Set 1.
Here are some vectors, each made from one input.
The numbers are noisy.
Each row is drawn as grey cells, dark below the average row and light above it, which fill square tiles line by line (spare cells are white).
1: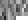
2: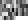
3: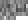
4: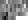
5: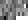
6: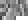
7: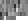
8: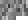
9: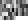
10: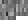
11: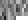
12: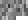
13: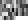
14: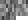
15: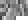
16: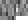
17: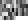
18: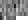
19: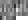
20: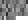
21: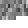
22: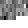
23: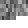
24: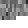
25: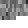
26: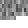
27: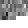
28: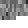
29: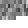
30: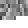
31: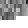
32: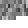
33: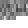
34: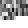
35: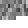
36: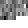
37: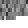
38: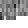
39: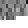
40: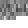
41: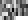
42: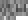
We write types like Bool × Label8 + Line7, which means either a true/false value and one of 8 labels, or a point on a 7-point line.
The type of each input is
List2(Line5).
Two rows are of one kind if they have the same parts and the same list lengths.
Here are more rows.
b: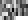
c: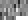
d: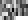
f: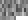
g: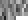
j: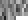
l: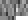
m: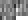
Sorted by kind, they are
b, d
c, l, m
f, g, j

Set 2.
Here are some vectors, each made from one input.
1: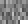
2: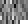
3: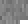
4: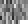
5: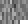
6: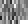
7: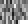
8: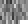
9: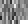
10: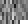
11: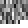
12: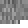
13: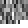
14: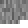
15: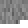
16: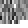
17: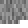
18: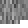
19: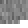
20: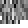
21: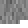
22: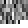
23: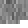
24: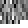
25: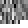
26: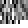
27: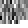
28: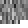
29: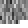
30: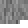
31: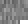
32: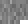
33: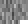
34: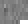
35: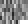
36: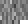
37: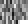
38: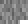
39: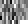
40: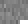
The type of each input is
(Bool × Bool × Bool + Unit) × Line4.
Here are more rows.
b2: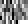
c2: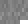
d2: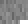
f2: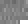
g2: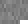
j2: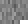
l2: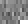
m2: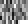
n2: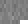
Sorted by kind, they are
b2, c2, d2, f2, g2, j2, m2, n2
l2

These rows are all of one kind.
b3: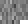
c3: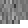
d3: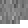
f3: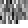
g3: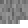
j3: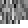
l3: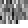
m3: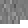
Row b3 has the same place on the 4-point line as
f3 and l3.
